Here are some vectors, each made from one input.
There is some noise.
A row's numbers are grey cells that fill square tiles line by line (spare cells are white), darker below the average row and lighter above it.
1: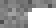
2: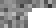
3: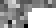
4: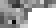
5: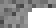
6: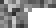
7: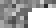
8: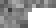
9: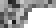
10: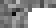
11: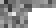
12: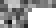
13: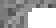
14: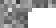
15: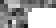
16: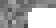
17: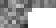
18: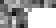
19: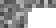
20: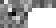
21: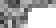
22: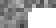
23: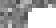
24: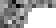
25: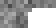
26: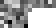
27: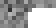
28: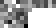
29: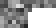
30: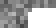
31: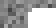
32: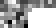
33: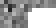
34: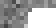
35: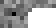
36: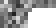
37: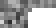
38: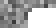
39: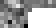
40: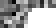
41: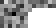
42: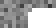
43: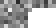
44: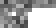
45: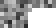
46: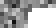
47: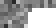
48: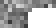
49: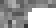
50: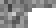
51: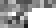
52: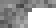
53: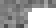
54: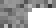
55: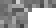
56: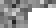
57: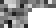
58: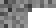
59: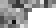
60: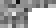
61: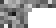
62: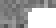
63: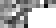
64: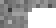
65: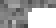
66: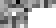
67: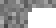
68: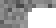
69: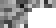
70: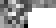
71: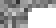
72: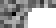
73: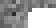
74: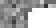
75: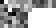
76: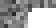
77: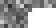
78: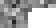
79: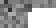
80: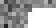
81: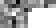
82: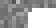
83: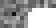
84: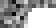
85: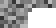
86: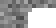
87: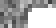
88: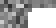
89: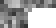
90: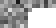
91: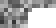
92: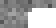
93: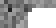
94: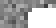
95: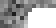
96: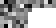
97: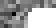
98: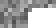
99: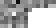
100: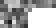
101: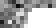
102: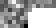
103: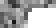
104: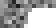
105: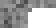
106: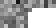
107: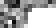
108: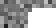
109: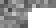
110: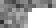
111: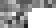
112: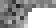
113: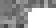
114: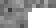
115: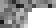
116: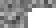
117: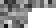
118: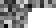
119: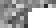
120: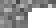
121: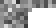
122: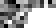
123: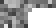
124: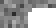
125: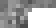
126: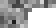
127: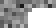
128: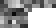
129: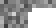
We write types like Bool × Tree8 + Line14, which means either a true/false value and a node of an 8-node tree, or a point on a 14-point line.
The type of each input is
(Bool × Bool × Bool + Unit) × Line4 + Line7.
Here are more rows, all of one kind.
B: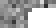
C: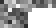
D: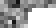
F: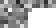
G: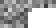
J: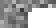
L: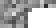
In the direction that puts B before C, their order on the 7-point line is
D, J, B, L, G, C, F.
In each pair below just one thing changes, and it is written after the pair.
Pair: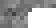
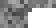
the place on the 4-point line
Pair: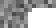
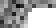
the place on the 4-point line
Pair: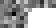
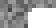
one of the three true/false values
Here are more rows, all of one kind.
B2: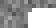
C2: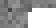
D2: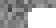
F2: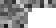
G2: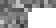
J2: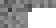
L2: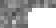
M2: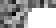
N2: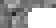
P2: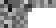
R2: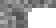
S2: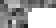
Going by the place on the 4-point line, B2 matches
D2 and P2.
